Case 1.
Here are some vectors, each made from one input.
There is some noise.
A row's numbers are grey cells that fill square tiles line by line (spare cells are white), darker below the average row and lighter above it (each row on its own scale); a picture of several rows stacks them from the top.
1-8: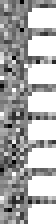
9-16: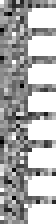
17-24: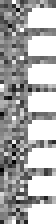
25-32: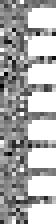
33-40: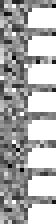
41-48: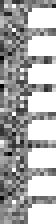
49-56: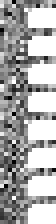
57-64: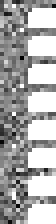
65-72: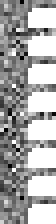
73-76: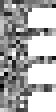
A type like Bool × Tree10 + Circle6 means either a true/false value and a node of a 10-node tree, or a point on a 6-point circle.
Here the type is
Bool × Bool × Bool + Line5.
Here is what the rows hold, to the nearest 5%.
About 25% of them hold a point on a 5-point line. The rest hold three true/false values.
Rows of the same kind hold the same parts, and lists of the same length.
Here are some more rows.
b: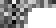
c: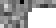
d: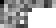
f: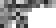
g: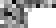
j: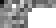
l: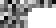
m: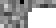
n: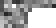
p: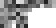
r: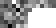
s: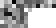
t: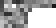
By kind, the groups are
b, l, r
c, d, f, g, j, m, n, p, s, t

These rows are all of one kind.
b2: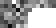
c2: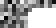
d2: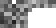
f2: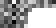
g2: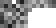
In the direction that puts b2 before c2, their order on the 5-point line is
b2, g2, d2, f2, c2.
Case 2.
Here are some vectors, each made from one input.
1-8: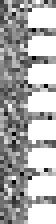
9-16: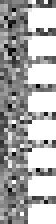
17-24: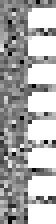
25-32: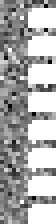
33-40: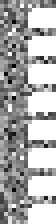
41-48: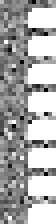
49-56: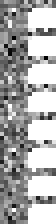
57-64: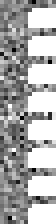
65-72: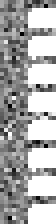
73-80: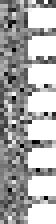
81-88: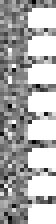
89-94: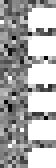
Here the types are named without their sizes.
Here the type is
(Circle + Unit) × (Tree + Unit).
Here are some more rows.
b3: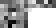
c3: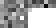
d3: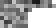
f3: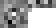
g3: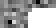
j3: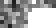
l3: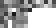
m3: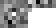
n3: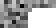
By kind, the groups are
b3, c3, f3, g3, m3
d3, n3
j3
l3

